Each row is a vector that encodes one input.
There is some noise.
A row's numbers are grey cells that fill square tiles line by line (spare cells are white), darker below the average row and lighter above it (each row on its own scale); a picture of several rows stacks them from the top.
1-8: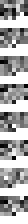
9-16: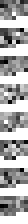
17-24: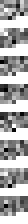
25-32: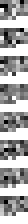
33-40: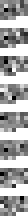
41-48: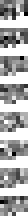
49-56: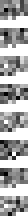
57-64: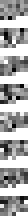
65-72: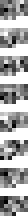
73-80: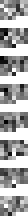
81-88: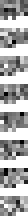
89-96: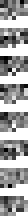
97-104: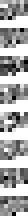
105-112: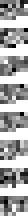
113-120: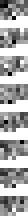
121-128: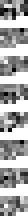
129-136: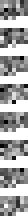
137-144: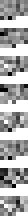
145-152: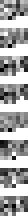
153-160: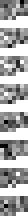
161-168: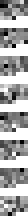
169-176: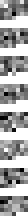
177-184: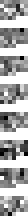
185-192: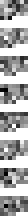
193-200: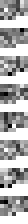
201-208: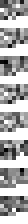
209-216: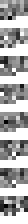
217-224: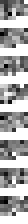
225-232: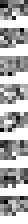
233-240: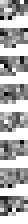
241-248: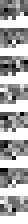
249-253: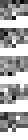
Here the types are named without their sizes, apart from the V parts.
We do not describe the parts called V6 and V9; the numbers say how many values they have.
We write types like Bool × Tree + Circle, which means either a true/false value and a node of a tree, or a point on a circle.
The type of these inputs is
Bool × (Line × V9 + V6).
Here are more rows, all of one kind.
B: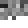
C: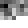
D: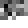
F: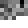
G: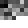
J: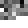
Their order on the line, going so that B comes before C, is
D, F, J, B, C, G.
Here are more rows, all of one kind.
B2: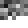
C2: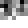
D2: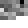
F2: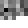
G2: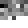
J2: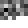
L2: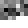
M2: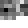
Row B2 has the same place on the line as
J2 and L2.
